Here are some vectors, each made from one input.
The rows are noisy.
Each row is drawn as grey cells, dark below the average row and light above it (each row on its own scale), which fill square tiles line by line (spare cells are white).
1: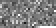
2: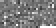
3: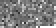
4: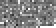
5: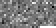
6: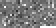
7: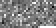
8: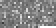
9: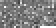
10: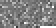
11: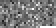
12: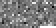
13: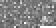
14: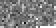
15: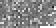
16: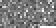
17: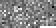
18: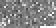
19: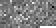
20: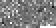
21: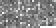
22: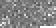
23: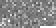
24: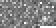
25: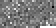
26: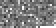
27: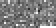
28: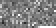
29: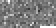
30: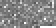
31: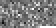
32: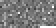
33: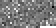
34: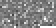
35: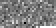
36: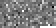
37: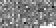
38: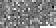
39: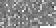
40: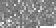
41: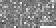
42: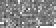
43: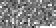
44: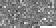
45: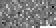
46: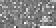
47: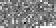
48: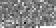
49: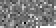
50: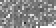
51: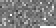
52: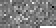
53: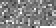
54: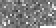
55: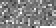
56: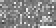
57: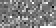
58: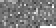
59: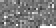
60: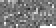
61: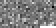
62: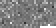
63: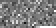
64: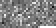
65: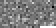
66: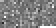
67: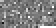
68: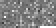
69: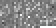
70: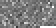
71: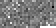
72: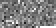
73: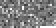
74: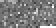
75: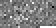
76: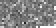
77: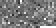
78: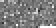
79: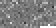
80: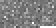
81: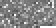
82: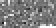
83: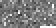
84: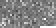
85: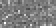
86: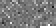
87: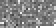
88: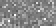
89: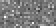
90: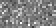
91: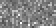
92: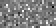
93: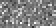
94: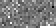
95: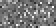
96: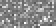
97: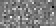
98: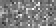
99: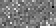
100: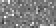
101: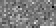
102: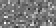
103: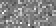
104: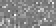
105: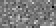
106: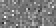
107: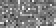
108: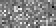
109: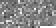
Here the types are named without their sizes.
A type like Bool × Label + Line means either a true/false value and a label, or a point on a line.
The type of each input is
Bool × Bool × Bool + Label × Tree.
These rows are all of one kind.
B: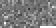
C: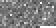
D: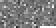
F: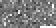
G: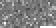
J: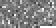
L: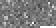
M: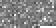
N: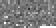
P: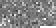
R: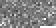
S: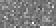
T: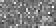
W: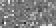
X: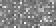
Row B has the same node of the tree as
M, P, R and T.
